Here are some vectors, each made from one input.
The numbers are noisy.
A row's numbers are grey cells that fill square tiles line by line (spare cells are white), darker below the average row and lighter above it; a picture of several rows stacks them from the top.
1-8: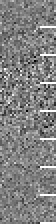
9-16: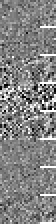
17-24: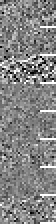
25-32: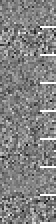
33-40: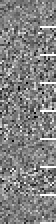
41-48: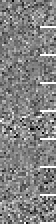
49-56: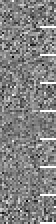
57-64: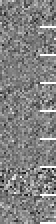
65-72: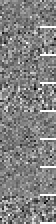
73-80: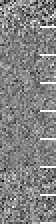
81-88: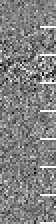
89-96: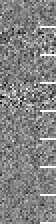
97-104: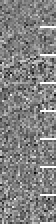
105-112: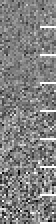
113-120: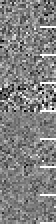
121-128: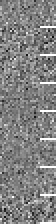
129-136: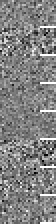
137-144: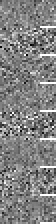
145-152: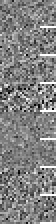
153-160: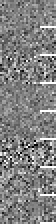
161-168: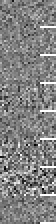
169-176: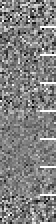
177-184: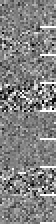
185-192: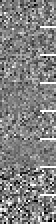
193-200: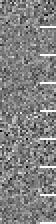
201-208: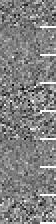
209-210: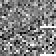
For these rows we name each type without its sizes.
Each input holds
either a point on a circle, or a label.
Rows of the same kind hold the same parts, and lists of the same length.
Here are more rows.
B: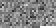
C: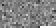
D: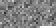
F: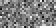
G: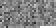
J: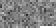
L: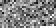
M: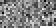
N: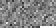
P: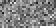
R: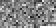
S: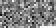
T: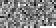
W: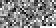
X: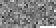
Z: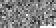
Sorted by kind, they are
B, C, D, F, G, J, N, R, S, T, W, X, Z
L, M, P

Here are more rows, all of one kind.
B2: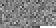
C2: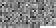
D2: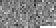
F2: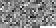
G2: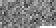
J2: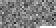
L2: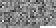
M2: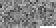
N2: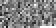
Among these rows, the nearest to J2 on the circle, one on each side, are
G2 and M2.
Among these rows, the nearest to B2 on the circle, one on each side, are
D2 and F2.
